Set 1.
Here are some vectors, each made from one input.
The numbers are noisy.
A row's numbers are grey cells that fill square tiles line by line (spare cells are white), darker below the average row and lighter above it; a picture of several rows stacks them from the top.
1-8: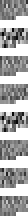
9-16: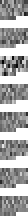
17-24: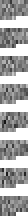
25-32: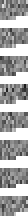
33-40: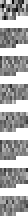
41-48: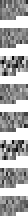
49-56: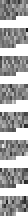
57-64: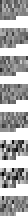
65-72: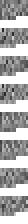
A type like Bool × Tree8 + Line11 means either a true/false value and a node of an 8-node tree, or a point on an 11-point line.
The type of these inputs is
Bool × Label9 + Unit.
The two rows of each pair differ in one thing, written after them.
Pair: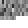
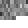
the true/false value
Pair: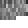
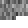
the label
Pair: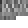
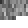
the label
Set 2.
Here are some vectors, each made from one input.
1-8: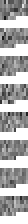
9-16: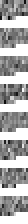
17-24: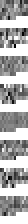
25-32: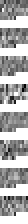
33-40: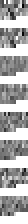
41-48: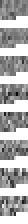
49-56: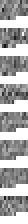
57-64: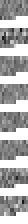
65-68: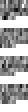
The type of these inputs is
Circle6 × Line7.
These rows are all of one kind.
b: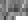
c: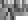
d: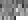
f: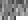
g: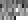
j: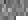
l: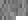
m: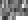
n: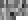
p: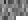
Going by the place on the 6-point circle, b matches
c and l.
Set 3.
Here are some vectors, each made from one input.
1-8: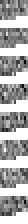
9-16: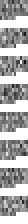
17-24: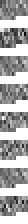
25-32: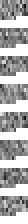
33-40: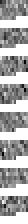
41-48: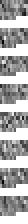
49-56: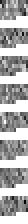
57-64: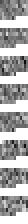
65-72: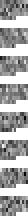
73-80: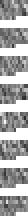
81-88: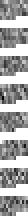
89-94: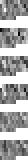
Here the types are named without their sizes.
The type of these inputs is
Label + Tree.
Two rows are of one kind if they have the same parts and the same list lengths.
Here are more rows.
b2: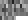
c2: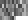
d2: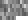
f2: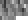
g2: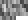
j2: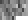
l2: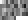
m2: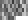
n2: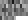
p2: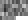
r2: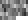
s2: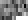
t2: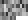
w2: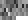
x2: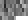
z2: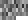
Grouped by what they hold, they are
b2, c2, d2, f2, j2, m2, n2, p2, r2, x2
g2, l2, s2, t2, w2, z2

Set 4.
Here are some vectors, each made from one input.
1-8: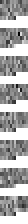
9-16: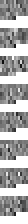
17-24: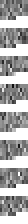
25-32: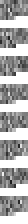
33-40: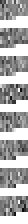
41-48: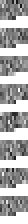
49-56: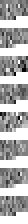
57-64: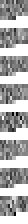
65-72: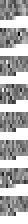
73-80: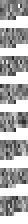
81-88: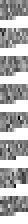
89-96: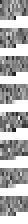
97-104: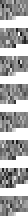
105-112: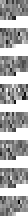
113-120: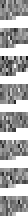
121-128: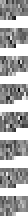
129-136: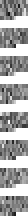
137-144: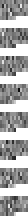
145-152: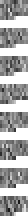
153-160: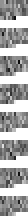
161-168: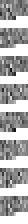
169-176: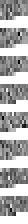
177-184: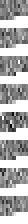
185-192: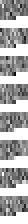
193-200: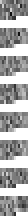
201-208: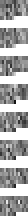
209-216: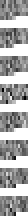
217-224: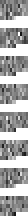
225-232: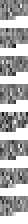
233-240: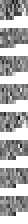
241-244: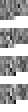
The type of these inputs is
Bool × Circle10 + Unit.
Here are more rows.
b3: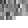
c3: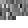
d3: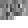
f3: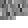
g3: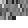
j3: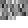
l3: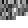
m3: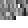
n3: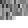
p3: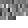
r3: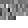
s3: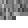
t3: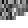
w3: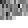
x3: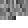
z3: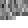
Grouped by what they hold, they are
b3, c3, d3, f3, g3, j3, m3, n3, p3, r3, s3, w3, x3, z3
l3, t3

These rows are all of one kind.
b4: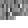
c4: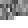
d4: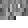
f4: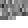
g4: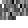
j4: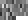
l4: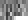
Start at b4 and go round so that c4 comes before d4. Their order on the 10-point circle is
b4, c4, g4, f4, j4, d4, l4.
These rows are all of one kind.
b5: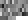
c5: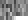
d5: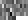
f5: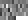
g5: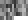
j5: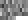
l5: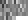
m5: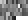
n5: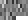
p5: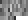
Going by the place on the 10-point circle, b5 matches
d5 and j5.
